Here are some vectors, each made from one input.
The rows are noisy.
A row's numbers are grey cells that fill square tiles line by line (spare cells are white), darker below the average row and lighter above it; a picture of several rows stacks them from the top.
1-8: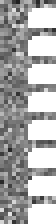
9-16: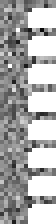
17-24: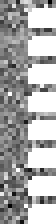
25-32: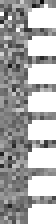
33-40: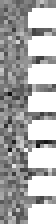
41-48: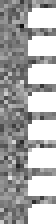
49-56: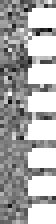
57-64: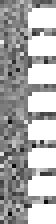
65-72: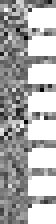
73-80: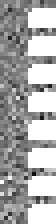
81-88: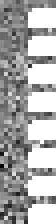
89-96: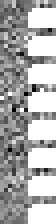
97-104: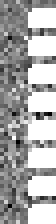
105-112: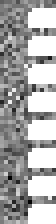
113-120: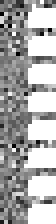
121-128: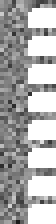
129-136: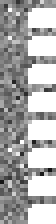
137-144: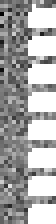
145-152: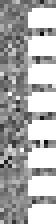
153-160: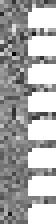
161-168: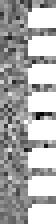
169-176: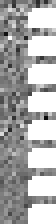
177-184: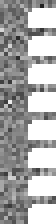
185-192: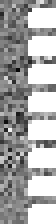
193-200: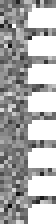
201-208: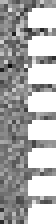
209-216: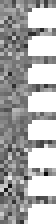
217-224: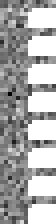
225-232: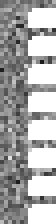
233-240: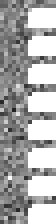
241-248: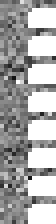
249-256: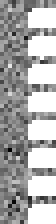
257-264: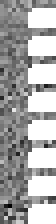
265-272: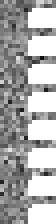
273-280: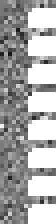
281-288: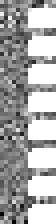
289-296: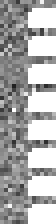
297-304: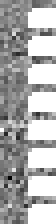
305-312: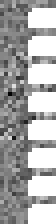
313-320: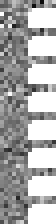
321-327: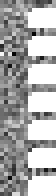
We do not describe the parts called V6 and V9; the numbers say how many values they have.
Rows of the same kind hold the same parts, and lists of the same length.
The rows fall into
3 kinds.
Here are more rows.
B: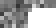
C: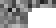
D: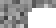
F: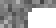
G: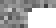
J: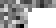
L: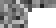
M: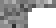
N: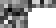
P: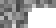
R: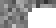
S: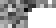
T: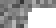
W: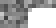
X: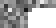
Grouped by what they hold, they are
B, C, F, P, R, S
D, L, T, W, X
G, J, M, N

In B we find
two labels (each one of 5).
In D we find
a value of V6 and a value of V9.
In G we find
a point on a 5-point line and a value of V9.
